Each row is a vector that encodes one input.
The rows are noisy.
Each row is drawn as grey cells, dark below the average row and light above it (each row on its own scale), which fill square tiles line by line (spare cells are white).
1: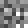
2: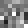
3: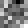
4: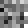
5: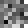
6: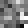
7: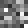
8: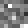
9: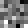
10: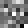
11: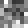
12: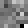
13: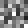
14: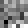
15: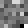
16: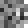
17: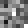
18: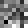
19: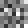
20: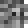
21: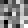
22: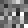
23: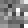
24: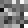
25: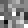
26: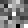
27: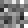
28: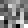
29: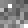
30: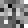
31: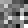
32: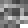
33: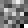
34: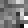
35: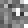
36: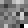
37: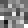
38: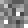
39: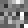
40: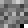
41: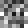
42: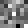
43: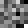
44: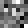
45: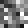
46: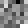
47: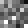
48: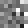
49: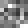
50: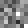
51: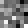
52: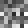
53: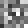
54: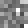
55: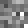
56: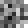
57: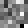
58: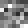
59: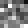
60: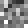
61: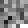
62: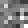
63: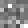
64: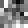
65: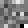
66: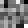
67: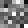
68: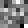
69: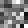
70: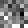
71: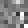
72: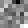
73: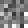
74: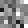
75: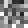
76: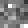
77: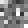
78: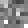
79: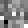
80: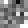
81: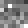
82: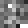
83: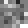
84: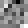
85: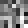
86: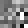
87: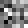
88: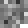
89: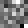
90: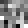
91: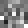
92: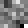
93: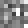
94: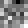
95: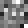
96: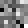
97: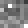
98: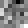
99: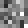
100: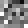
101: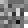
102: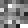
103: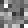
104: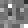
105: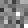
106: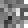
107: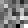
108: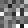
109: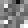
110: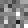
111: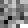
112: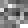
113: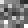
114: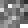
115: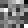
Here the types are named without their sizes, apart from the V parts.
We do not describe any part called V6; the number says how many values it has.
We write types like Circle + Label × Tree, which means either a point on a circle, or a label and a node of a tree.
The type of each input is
Circle × (Line + V6).
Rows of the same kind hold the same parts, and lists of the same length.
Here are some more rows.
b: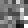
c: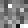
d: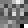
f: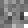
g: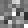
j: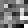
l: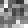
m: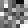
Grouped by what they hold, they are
b, c, d, g, j
f, l, m

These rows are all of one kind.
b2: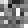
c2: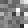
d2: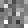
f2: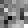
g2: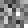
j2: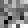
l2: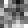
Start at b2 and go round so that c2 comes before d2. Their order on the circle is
b2, l2, j2, f2, g2, c2, d2.
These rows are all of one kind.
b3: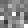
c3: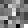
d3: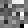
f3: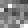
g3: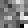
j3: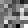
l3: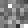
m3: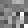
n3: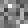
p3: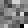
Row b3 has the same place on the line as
d3, m3 and n3.
